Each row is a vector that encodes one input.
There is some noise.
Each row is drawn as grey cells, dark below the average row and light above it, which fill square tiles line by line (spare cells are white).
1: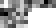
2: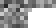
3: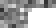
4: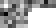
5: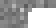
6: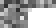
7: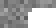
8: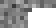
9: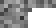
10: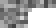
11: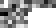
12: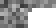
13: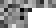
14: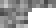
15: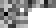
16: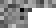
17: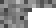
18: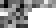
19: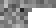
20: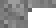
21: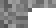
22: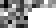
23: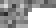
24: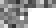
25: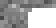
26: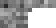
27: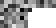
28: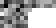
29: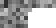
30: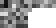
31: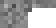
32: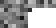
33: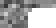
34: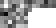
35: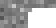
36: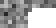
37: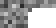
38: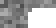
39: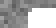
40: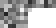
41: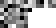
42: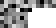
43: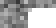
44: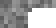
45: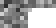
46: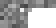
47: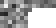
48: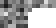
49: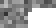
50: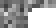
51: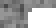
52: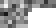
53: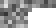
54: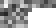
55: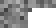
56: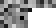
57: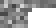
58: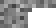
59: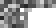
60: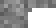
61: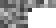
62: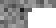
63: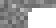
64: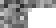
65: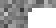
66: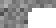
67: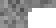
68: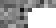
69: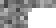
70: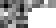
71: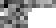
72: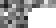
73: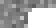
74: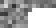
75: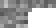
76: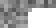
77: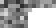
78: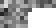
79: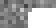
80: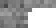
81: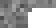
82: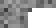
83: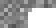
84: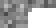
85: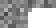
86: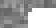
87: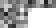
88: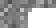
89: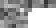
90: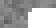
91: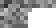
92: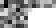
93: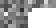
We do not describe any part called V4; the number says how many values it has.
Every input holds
a point on a 6-point circle, together with either one of 5 labels, or a point on a 5-point line and a value of V4.
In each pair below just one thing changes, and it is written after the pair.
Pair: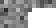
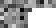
the place on the 6-point circle
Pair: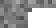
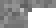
the label
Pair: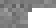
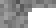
the place on the 6-point circle
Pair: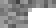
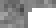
the label
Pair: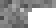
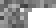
the label
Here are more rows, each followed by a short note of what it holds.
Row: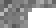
a point on a 6-point circle and one of 5 labels
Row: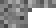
a point on a 6-point circle, a point on a 5-point line and a value of V4
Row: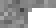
a point on a 6-point circle, a point on a 5-point line and a value of V4
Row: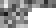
a point on a 6-point circle, a point on a 5-point line and a value of V4
